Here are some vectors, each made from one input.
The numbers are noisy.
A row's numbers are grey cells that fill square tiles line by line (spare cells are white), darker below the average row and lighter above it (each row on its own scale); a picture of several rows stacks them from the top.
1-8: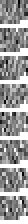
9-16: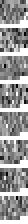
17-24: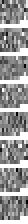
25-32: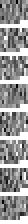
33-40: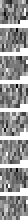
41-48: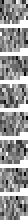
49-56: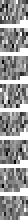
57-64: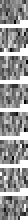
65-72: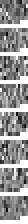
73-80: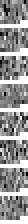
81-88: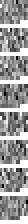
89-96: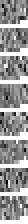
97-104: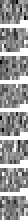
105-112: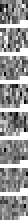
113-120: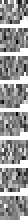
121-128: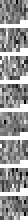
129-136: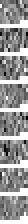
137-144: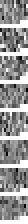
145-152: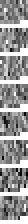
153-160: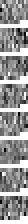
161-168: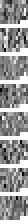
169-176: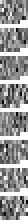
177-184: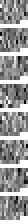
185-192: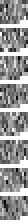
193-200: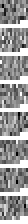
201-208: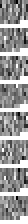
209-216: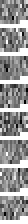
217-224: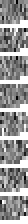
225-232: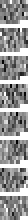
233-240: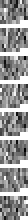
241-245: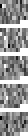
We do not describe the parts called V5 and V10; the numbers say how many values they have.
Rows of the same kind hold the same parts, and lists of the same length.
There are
3 kinds of row.
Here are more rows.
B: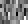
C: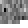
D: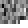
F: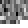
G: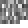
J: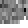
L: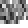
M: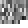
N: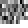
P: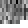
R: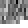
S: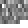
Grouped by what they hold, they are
B, F, G, J, L, N, S
C, D, M
P, R

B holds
a value of V5 and a value of V10.
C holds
one of 4 labels.
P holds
three true/false values and a value of V5.
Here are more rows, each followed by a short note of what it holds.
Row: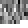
three true/false values and a value of V5
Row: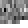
one of 4 labels
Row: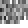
a value of V5 and a value of V10
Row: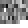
a value of V5 and a value of V10
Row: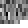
a value of V5 and a value of V10
